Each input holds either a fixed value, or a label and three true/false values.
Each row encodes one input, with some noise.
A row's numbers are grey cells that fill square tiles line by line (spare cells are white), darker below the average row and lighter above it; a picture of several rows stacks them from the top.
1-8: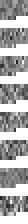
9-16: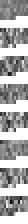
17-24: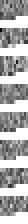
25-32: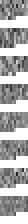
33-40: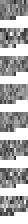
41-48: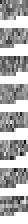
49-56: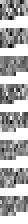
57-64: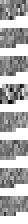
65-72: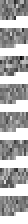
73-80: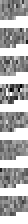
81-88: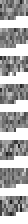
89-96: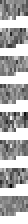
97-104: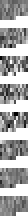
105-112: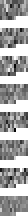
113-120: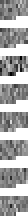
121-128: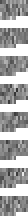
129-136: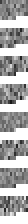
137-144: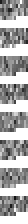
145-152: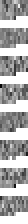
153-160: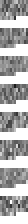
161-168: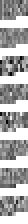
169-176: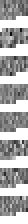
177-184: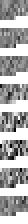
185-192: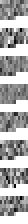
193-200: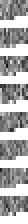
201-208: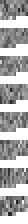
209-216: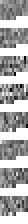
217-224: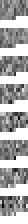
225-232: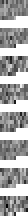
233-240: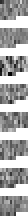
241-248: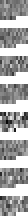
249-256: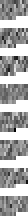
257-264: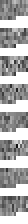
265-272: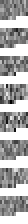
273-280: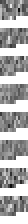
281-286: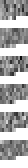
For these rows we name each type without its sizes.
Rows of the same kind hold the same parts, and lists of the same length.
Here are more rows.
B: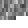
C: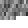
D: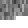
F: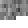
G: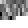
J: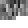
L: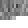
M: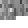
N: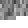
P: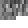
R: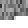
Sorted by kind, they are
B, C, D, F, G, L, M, N, R
J, P

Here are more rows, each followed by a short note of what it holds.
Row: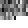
a fixed value
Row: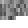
a label and three true/false values
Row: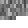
a label and three true/false values
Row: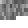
a label and three true/false values
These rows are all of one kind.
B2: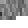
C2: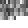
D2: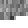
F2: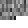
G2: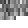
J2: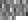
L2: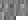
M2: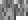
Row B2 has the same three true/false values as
D2 and F2.
